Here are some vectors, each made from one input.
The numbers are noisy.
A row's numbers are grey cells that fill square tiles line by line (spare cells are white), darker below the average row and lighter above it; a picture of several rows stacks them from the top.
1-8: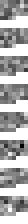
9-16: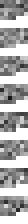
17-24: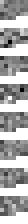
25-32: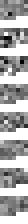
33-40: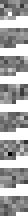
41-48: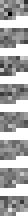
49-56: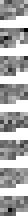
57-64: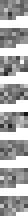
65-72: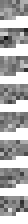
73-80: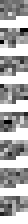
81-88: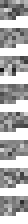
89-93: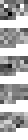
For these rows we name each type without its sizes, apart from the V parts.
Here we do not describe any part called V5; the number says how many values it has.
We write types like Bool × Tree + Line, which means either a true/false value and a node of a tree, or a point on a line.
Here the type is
Bool × Bool × Bool × Bool × V5 + Label.
